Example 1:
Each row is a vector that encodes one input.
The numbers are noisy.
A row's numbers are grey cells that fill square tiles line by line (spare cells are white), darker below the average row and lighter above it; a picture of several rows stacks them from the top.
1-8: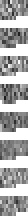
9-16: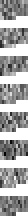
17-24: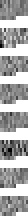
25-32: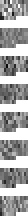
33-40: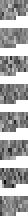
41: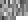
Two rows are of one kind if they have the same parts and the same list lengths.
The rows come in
2 kinds.
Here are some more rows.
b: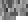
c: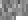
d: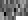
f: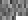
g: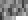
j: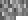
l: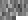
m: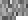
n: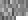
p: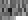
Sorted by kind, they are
b, c, d, f, j, l, m, n
g, p

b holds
a point on a 3-point line and a point on a 6-point line.
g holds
a fixed value.
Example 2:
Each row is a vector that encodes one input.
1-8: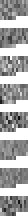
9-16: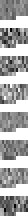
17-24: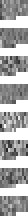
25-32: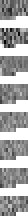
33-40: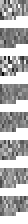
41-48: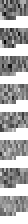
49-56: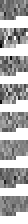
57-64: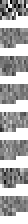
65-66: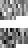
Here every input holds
either a fixed value, or a point on a 3-point line and a point on a 6-point line.
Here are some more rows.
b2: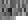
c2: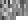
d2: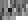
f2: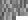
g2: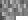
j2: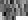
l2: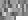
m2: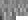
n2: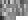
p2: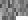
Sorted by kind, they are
b2, d2
c2, f2, g2, j2, l2, m2, n2, p2

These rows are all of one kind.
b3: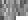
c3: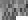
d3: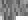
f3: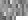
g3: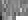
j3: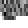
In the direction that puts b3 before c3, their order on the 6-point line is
g3, b3, c3, j3, f3, d3.
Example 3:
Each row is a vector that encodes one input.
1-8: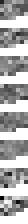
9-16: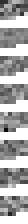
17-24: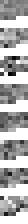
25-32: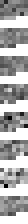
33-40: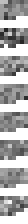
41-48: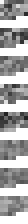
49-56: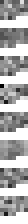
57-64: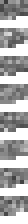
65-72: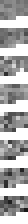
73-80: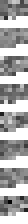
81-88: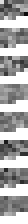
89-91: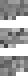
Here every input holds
a node of a 13-node tree.
